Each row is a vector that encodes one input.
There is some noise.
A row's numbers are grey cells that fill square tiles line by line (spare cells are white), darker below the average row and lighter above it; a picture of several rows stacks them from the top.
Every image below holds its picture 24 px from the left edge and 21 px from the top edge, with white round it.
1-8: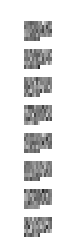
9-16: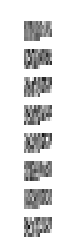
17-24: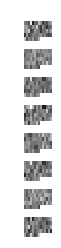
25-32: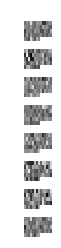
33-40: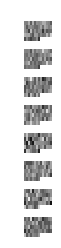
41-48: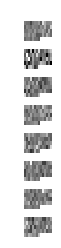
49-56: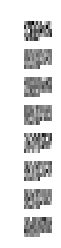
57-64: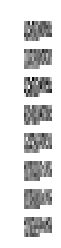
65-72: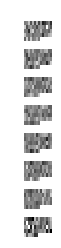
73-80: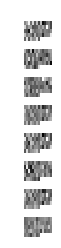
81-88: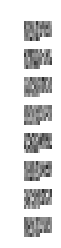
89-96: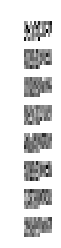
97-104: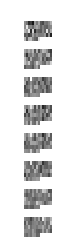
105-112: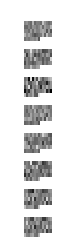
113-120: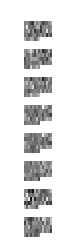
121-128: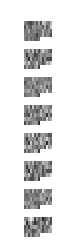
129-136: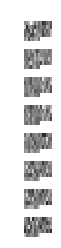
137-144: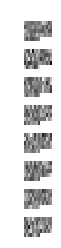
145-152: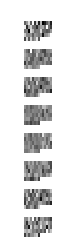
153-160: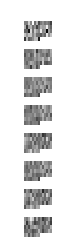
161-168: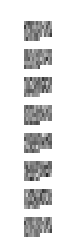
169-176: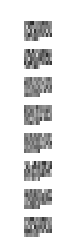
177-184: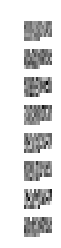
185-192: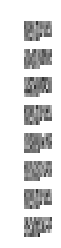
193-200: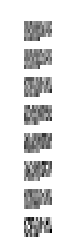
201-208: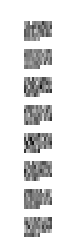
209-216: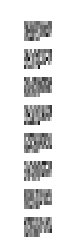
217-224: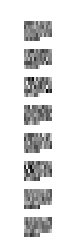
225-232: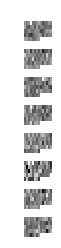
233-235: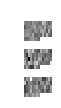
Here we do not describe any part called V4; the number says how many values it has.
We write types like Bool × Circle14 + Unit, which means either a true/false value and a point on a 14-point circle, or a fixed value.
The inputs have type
(Bool × Bool × Bool + Unit) × Line6 + List2(Label7 × V4).
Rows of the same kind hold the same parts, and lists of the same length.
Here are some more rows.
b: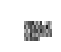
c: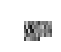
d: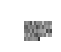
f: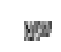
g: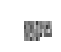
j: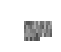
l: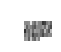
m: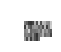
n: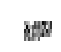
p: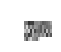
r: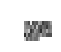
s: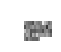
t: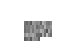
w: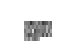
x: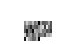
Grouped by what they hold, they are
b, d, j, m, s, t
c, x
f, g
l, n, r
p, w

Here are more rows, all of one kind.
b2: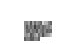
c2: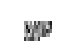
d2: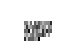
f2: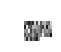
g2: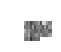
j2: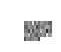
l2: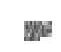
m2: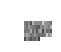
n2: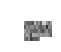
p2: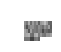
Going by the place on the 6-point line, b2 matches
c2, g2 and l2.
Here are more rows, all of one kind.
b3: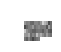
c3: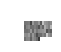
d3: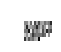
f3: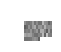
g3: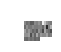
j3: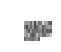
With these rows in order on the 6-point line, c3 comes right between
d3 and f3.
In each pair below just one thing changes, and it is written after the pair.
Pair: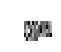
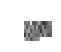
the value of V4 in item 1 of the list
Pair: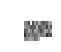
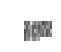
the value of V4 in item 1 of the list
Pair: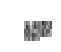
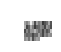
the label in item 2 of the list
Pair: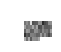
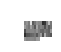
the label in item 1 of the list
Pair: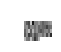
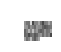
the label in item 1 of the list
